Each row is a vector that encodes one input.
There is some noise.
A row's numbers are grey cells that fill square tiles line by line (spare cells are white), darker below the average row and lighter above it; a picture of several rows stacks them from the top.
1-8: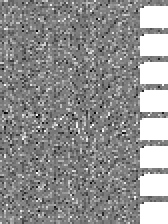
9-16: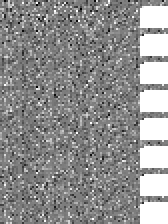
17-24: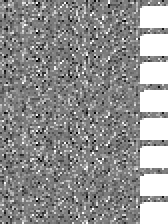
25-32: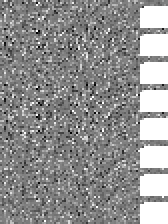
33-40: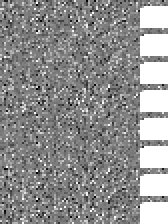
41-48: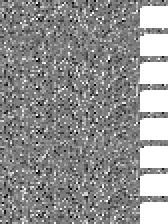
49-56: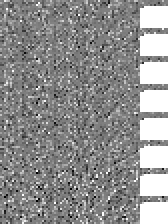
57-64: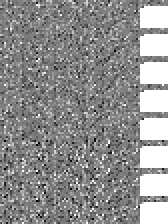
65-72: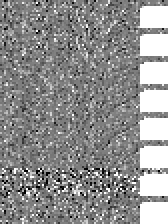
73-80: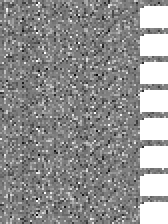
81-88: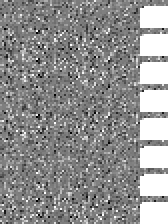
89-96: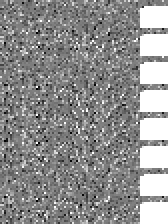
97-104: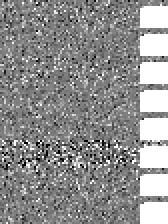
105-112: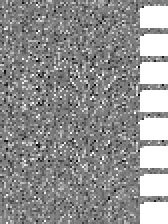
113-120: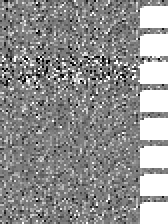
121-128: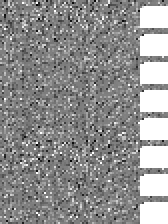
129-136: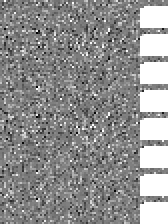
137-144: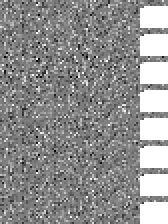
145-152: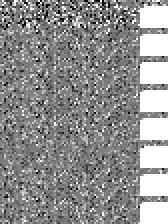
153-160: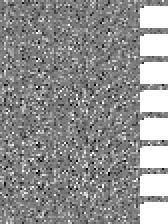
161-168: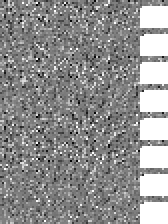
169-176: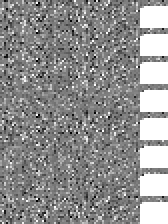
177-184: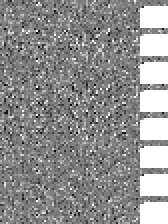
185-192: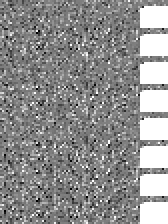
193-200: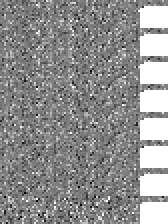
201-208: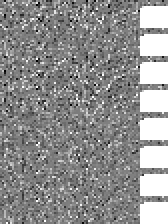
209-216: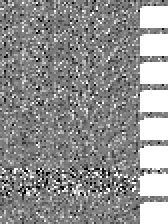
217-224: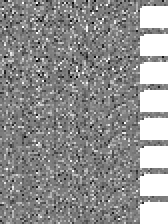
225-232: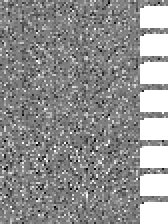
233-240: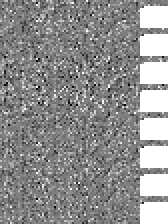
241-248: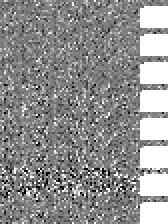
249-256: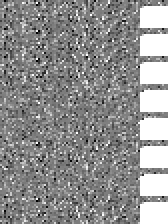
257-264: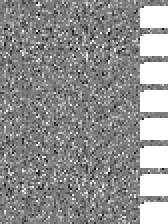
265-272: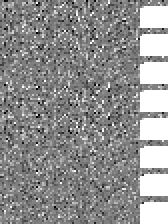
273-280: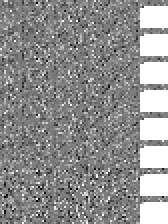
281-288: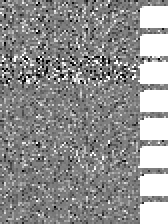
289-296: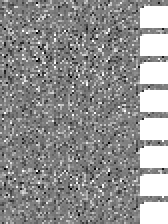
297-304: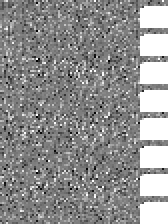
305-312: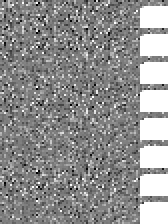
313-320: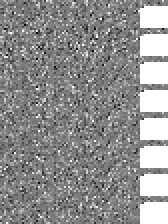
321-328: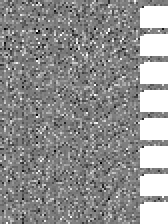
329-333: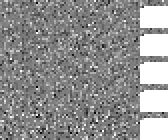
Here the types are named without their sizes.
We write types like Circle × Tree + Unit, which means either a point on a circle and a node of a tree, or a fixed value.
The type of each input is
List(Circle × Line × Line).
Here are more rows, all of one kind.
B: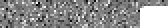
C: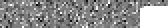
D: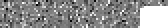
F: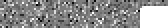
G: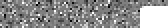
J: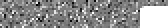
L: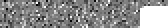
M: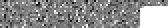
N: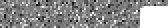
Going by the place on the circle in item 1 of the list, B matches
F, J and M.
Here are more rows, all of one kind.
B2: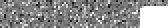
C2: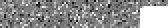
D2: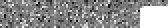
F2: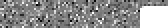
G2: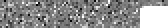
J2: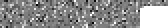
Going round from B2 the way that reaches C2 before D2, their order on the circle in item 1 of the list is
B2, C2, G2, D2, F2, J2.
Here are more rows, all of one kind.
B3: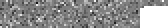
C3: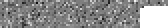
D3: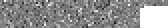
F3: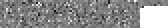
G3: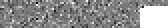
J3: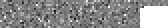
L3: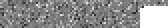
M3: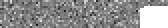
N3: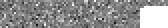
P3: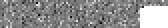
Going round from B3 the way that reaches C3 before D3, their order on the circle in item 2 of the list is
B3, C3, N3, P3, L3, J3, D3, F3, G3, M3.
